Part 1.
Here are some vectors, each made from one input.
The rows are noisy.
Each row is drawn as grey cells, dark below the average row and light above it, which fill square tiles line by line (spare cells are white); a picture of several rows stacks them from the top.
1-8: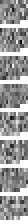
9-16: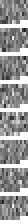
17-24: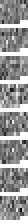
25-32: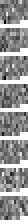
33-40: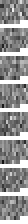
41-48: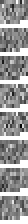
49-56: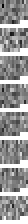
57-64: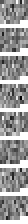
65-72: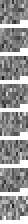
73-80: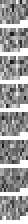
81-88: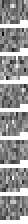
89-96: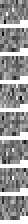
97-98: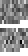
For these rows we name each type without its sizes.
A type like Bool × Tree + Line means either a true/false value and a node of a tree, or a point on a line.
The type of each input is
(Bool × Bool × Bool + Unit) × Line.
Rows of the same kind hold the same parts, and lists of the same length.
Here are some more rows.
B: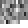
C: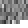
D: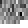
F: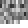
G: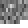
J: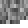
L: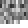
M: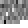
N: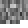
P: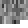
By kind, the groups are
B, D, F, L
C, G, J, M, N, P

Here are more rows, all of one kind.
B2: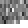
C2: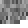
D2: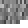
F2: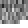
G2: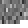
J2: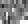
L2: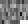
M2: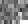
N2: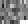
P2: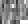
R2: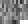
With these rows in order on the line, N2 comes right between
L2 and P2.
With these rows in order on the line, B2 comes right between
F2 and M2.
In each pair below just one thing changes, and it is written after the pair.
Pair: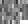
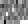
the place on the line
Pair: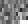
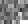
one of the three true/false values
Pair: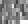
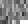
one of the three true/false values
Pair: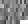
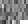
the place on the line
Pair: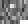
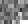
the place on the line
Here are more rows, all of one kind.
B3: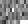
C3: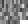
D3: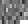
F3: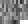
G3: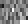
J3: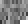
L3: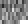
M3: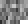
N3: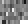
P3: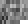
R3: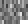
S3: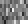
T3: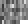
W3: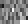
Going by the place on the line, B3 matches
G3, S3 and W3.
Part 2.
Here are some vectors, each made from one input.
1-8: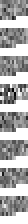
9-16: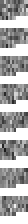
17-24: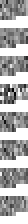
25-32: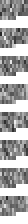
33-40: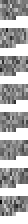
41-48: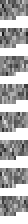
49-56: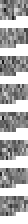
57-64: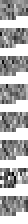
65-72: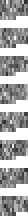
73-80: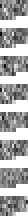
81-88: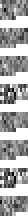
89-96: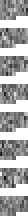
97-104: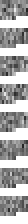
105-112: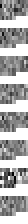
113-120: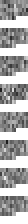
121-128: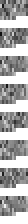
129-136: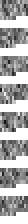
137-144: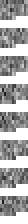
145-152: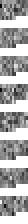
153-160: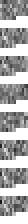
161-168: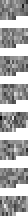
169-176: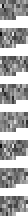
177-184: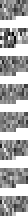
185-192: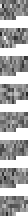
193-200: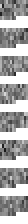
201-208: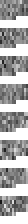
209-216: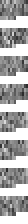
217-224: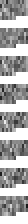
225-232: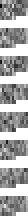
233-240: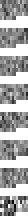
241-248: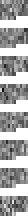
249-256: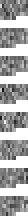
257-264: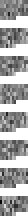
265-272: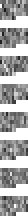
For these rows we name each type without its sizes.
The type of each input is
List(Line).
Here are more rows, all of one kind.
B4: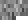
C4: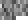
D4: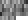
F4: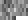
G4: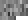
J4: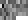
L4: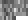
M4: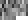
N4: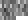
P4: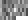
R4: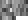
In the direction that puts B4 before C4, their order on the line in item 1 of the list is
D4, R4, G4, B4, F4, P4, L4, N4, C4, J4, M4.
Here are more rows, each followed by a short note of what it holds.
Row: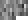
a list of two items
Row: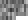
a list of one item
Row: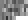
a list of one item
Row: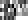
the empty list
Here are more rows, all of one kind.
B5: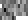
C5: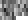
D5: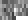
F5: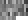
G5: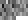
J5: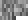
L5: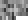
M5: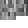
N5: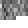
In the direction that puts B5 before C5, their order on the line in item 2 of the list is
B5, L5, C5, D5, J5, G5, N5, F5, M5.
